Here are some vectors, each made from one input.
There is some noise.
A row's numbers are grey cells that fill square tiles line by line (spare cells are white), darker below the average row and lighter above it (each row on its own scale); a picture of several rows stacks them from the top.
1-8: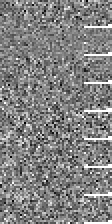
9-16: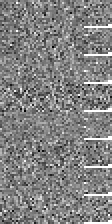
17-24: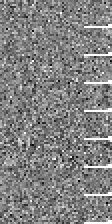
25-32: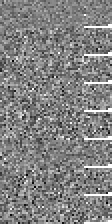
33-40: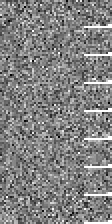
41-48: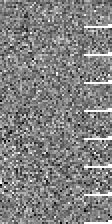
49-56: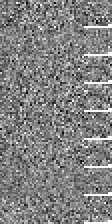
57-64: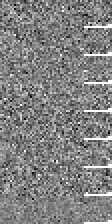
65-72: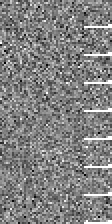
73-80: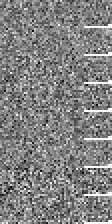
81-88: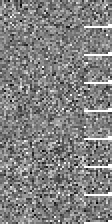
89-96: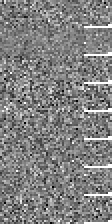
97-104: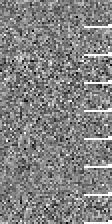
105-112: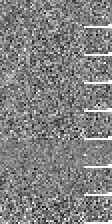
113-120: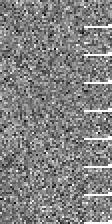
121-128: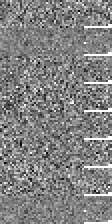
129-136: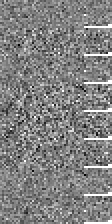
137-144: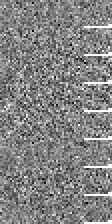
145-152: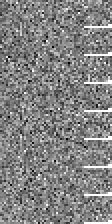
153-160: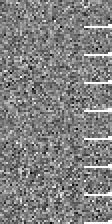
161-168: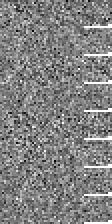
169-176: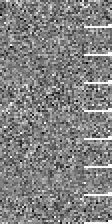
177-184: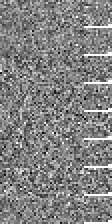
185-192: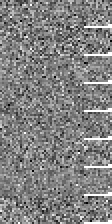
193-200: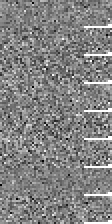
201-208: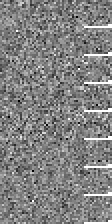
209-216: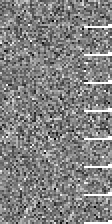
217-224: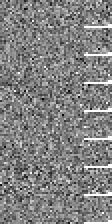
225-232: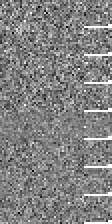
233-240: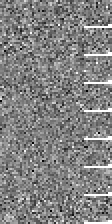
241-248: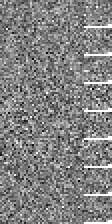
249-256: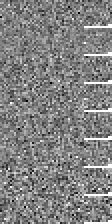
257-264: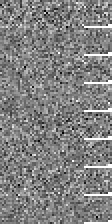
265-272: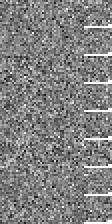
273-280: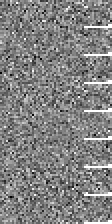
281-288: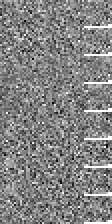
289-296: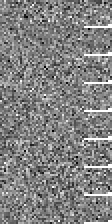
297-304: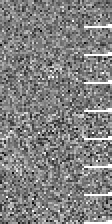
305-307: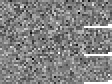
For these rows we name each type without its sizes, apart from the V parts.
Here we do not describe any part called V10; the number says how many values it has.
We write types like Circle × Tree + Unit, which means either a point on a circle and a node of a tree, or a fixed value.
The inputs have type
(Bool × Label × V10 + Line) × (Tree + Unit).
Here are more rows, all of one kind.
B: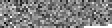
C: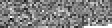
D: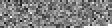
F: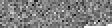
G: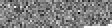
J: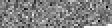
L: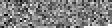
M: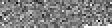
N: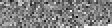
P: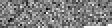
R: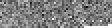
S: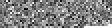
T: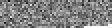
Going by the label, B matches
D, G and L.
